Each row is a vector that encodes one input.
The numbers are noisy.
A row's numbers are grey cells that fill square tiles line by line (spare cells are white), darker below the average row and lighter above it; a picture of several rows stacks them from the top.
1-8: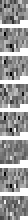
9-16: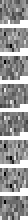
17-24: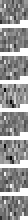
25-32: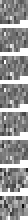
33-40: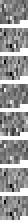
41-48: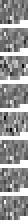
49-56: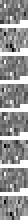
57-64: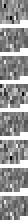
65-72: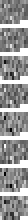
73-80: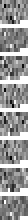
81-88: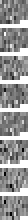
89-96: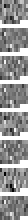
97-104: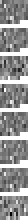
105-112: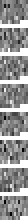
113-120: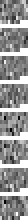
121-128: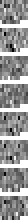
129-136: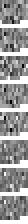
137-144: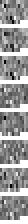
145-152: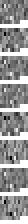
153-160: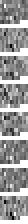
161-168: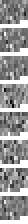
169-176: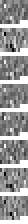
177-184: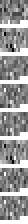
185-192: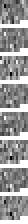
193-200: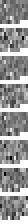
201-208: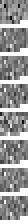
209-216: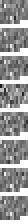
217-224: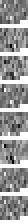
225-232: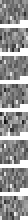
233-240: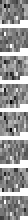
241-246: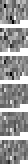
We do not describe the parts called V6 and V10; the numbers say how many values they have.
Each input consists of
one of 11 labels, a value of V6 and a value of V10, together with either a point on an 8-point circle, or a fixed value.
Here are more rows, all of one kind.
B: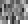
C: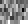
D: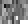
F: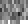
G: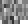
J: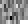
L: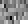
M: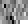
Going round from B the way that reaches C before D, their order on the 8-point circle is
B, F, C, J, L, M, G, D.
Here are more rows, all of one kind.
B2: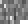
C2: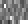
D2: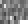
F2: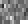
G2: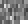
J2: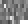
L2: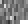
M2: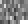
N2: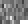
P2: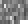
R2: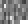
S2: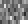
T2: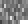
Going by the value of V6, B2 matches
D2, P2 and R2.
